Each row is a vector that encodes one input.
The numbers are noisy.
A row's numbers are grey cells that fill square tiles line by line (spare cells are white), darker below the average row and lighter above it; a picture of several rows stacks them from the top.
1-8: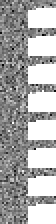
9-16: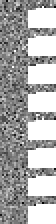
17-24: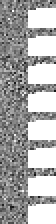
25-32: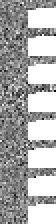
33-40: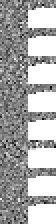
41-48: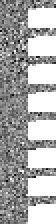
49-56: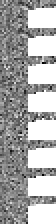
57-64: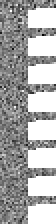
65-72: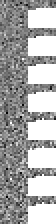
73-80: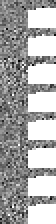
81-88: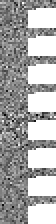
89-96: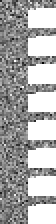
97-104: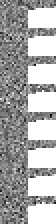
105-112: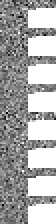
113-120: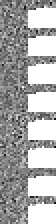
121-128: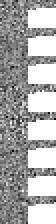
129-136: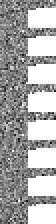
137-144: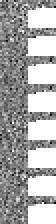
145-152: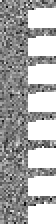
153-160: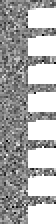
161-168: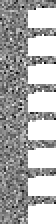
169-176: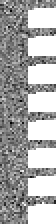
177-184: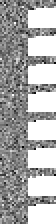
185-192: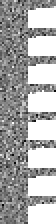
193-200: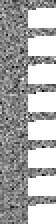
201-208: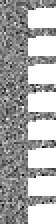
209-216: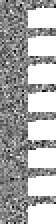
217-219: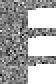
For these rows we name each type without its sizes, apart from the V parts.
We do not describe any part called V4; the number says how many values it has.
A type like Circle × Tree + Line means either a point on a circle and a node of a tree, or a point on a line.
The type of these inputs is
(Bool × Line + List(V4)) × Label.
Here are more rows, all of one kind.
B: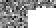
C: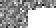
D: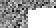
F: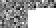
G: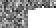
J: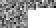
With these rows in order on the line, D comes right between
F and J.
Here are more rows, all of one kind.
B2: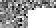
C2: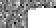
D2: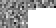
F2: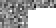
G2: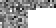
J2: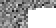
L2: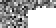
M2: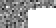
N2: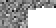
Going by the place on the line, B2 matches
F2, G2 and L2.
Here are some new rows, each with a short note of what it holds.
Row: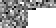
a label, together with the empty list
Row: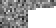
a label, together with a list of two items
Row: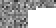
a label, together with the empty list
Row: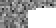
a label, together with a list of two items
